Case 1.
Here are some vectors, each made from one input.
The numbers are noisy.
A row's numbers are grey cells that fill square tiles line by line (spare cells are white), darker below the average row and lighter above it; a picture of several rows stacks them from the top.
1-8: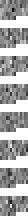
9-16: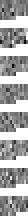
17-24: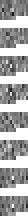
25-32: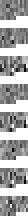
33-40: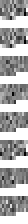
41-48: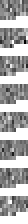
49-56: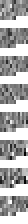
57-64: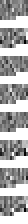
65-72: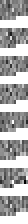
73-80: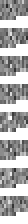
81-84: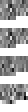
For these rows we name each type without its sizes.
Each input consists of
either a point on a line, or four true/false values.
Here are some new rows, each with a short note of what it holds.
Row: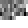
a point on a line
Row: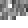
four true/false values
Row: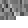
four true/false values
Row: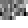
a point on a line
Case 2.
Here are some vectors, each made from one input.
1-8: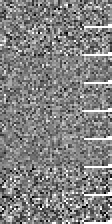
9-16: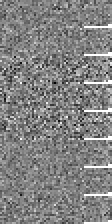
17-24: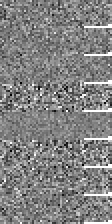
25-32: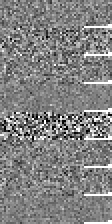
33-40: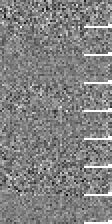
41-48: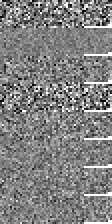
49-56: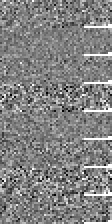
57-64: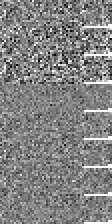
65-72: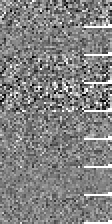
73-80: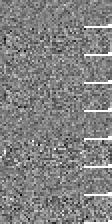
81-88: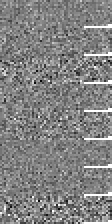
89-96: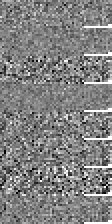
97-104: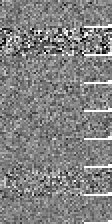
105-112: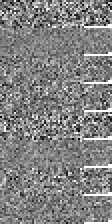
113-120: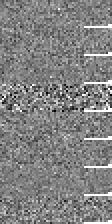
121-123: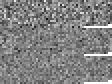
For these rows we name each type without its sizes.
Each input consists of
a point on a circle and a point on each of two lines.
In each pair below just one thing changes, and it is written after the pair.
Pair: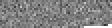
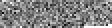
the place on the circle
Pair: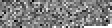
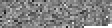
the place on one of the two lines
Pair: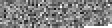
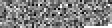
the place on the circle
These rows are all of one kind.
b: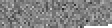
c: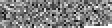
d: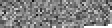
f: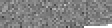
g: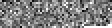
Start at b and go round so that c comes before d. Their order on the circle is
b, c, f, g, d.
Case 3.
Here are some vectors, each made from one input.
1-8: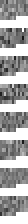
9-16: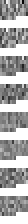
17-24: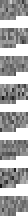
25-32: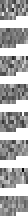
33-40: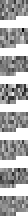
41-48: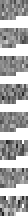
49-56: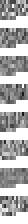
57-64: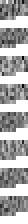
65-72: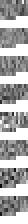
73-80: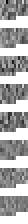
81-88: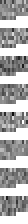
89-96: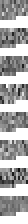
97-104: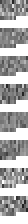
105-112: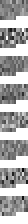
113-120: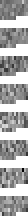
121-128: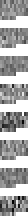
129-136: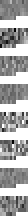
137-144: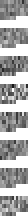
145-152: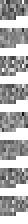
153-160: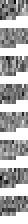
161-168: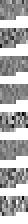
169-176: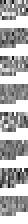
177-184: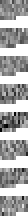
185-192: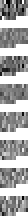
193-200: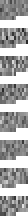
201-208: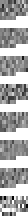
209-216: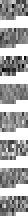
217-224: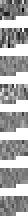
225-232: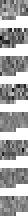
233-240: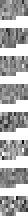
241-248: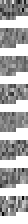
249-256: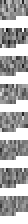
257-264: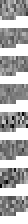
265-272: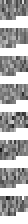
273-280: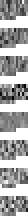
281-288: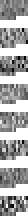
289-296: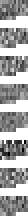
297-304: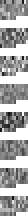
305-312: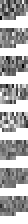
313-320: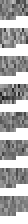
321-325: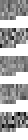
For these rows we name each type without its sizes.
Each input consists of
a list of points on a line.
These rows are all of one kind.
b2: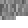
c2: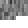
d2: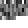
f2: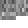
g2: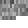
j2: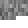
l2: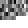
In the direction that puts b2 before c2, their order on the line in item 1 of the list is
j2, d2, b2, f2, l2, g2, c2.
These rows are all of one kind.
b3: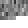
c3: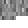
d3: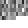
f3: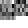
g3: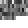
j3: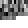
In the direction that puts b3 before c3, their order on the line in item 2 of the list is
b3, c3, j3, d3, g3, f3.
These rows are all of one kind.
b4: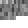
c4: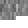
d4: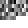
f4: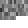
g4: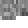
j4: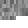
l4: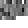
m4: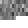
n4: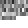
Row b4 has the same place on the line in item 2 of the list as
m4 and n4.
